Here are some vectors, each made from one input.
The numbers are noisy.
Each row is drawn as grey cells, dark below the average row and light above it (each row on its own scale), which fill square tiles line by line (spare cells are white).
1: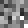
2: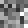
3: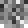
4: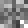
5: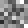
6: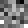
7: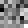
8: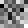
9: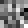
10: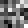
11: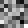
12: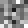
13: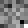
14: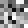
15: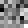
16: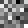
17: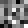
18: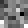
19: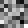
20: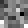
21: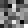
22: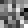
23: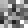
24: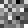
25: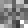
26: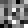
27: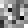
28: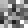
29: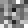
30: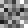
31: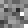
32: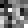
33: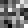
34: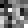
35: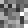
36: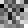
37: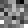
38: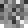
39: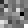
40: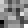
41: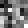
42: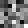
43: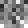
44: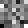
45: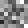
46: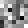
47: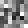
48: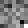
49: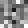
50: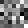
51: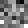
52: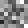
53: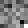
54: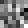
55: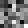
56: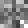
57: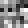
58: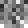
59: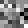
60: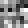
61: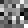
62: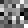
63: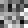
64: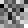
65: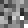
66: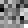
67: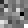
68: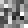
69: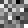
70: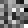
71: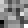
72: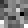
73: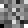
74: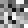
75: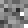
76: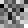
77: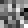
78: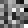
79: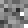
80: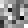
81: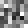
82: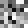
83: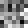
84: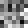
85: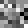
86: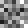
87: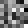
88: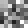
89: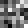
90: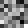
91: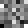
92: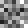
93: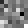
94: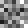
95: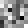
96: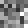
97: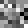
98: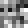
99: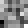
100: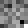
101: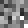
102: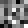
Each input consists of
five true/false values.
